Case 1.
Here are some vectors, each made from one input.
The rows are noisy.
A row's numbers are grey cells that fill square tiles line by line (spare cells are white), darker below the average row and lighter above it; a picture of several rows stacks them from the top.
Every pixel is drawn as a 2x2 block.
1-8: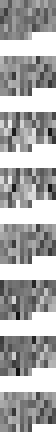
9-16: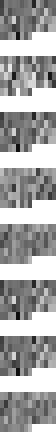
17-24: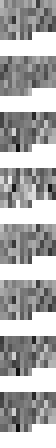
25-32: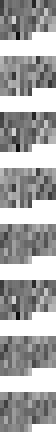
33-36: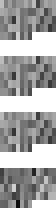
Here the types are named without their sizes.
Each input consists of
a point on a line.
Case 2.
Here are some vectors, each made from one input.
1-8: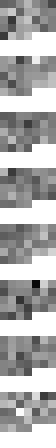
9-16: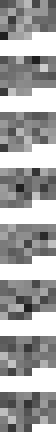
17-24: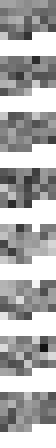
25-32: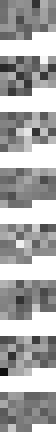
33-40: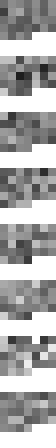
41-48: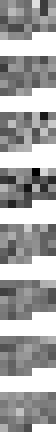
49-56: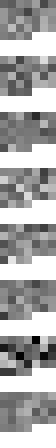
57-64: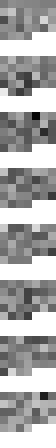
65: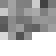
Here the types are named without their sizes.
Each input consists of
a label.
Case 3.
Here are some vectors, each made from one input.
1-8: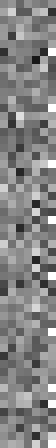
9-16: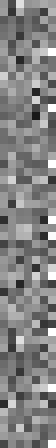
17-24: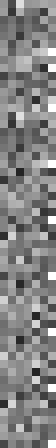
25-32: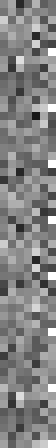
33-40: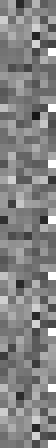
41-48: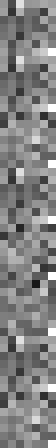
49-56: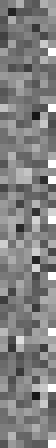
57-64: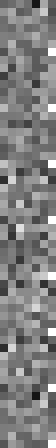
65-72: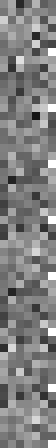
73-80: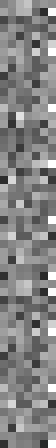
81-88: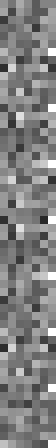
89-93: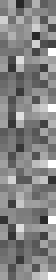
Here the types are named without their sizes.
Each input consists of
a point on a line.
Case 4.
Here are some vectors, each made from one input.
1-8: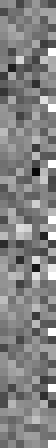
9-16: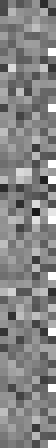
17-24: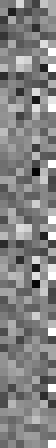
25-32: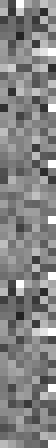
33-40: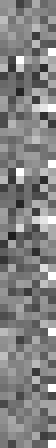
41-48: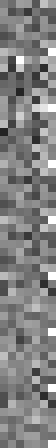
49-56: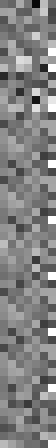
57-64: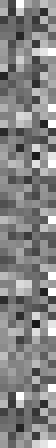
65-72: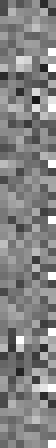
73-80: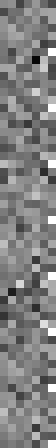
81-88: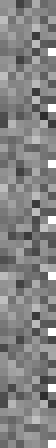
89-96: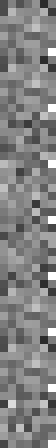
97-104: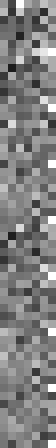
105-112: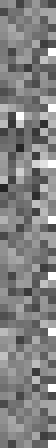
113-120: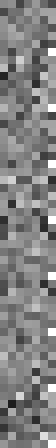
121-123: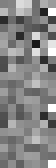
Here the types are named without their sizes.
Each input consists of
a point on a line.
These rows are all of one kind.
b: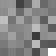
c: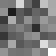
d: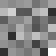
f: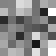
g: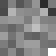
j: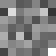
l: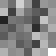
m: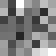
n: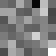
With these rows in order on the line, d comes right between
j and n.
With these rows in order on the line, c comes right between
l and n.
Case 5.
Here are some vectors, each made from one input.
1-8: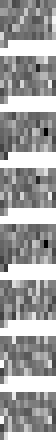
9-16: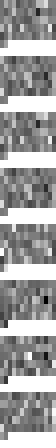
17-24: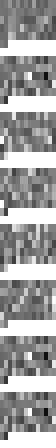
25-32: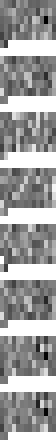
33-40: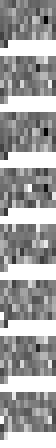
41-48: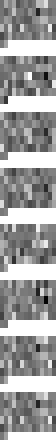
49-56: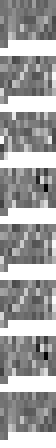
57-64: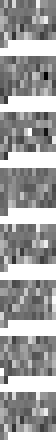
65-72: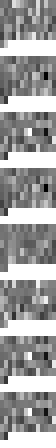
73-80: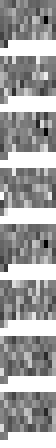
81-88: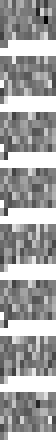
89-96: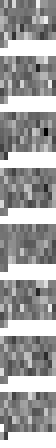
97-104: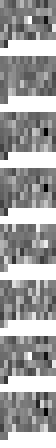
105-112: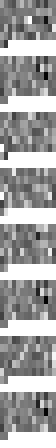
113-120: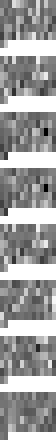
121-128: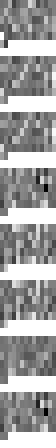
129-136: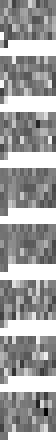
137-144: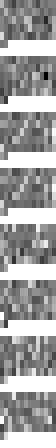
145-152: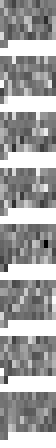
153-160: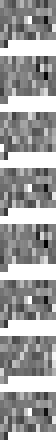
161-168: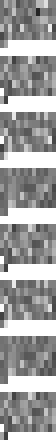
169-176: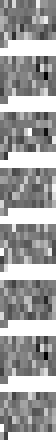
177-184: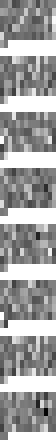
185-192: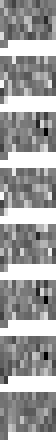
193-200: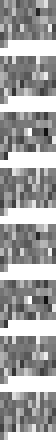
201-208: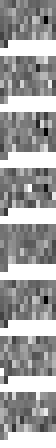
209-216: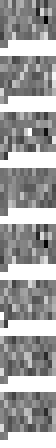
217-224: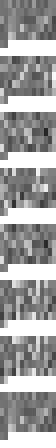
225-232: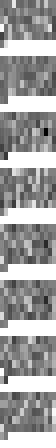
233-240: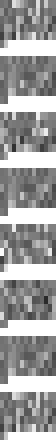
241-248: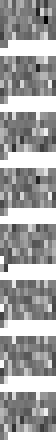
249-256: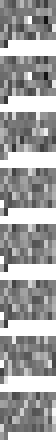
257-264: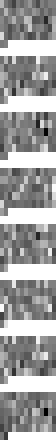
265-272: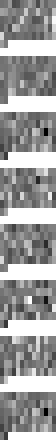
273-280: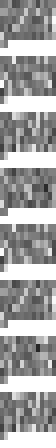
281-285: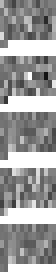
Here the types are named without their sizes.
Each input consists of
a point on a line.
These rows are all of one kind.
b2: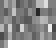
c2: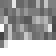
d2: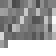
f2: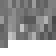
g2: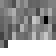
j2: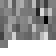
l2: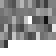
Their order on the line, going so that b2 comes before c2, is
d2, l2, j2, g2, f2, b2, c2.
